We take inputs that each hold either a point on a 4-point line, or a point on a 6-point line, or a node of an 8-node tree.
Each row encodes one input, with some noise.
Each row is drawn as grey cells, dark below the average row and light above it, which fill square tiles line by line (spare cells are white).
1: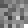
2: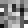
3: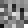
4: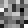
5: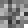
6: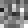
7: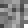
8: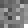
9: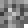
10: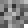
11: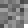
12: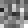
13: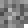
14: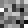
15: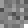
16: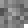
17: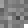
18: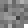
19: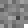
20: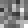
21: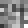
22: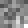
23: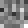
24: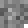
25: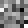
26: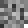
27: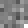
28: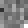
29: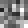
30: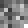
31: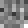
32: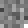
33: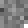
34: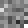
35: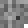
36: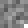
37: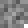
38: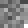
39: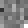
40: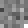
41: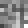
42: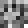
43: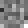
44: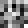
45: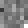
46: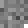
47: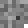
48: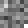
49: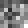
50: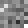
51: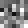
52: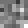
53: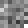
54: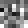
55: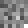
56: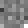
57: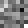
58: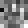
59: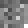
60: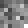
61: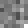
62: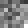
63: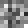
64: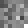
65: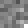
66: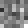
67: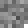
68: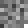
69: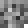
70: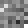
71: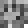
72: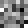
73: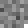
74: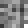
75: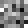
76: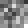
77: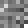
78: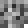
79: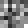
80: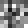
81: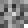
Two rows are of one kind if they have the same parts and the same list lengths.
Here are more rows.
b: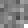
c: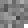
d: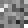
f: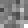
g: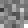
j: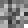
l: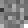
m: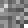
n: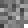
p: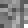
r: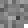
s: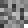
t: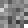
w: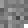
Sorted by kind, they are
b, c, f, g, l, r, w
d, j, m, t
n, p, s

